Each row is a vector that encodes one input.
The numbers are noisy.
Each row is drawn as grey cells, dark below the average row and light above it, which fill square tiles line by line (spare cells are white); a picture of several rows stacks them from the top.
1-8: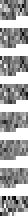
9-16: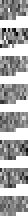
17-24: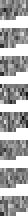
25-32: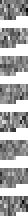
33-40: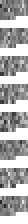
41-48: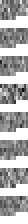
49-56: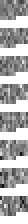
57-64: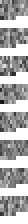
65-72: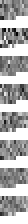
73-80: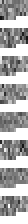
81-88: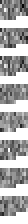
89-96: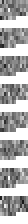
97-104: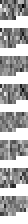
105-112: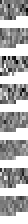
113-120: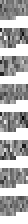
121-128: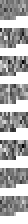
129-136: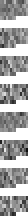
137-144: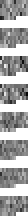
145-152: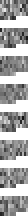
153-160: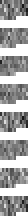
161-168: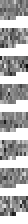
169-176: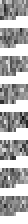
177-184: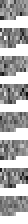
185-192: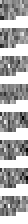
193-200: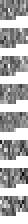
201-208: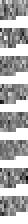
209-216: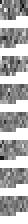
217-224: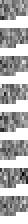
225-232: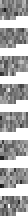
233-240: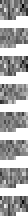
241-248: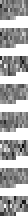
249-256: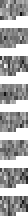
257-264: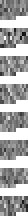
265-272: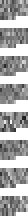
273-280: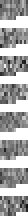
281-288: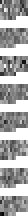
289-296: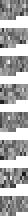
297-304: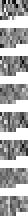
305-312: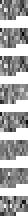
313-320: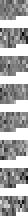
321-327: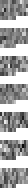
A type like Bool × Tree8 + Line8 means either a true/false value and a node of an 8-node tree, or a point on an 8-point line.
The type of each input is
List2(Line6 + Line8).
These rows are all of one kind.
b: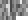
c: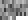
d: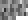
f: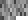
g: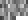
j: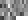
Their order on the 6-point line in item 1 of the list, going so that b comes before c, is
b, d, c, f, j, g.
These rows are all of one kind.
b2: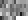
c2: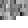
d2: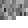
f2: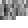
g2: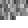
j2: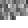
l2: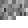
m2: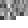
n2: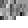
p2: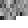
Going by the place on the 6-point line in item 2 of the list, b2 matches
m2, n2 and p2.
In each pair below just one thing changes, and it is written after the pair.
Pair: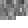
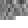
the place on the 8-point line in item 2 of the list
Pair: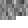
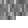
the place on the 8-point line in item 1 of the list
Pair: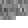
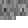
the place on the 8-point line in item 2 of the list
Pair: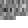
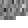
the place on the 8-point line in item 2 of the list
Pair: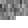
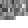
the place on the 8-point line in item 1 of the list
